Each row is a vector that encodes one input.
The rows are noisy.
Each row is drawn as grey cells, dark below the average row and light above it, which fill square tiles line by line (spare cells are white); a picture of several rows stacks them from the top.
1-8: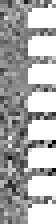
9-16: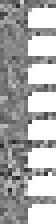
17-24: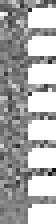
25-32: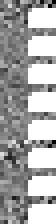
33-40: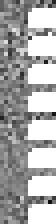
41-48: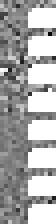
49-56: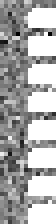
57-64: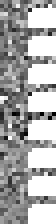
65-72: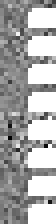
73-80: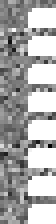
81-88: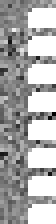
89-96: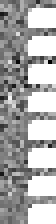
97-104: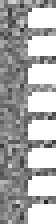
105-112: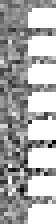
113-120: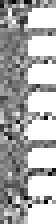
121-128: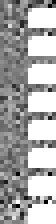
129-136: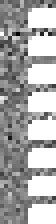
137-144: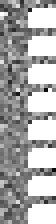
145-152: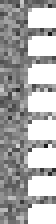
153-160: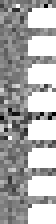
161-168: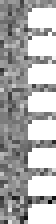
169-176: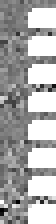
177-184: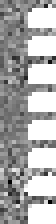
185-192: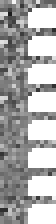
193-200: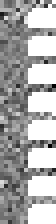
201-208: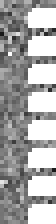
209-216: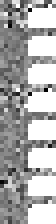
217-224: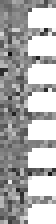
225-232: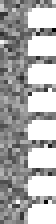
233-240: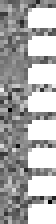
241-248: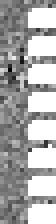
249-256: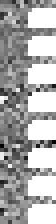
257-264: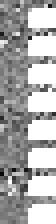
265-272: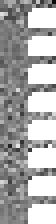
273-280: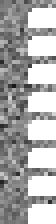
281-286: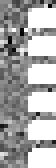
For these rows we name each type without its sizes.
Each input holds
either two labels, or a list of points on a line.
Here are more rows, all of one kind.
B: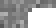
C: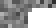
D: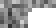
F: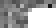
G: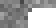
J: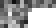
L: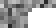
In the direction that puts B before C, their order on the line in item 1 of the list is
D, B, L, J, C, G, F.
